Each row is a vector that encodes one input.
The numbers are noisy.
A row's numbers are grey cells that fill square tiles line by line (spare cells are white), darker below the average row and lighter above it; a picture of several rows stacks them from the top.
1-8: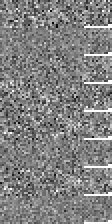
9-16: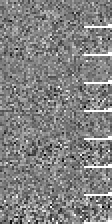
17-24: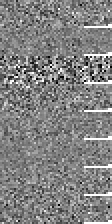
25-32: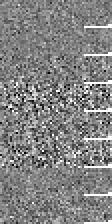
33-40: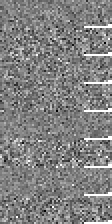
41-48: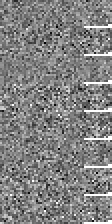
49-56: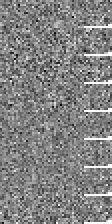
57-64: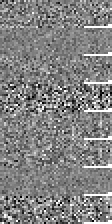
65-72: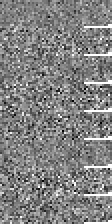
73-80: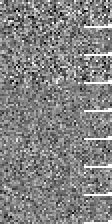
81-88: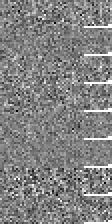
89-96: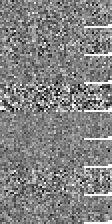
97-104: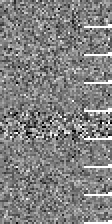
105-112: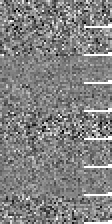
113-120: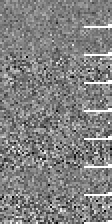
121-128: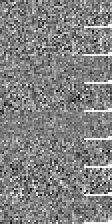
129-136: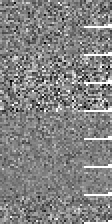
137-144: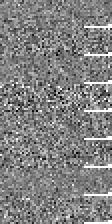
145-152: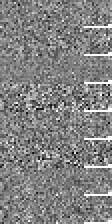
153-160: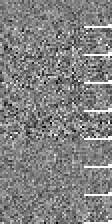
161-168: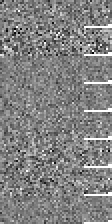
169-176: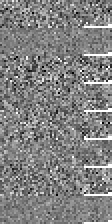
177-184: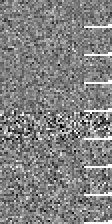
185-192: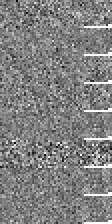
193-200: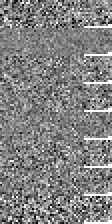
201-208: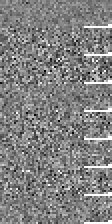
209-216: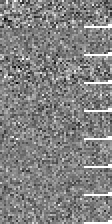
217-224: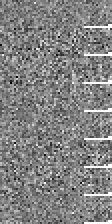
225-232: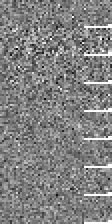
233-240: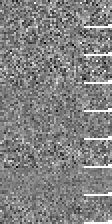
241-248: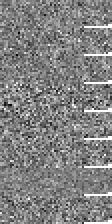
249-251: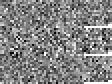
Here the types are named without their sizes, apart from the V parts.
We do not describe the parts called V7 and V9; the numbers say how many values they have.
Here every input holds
a true/false value and a value of V7, together with either a point on a line, or a value of V9.
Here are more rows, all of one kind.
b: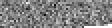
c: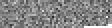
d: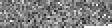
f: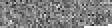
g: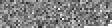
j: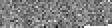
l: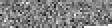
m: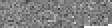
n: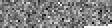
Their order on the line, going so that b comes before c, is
g, f, d, l, j, m, b, n, c.
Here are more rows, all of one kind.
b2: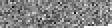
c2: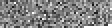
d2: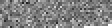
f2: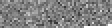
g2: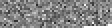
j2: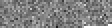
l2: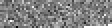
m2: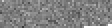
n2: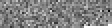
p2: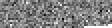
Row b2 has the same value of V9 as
c2, l2 and p2.
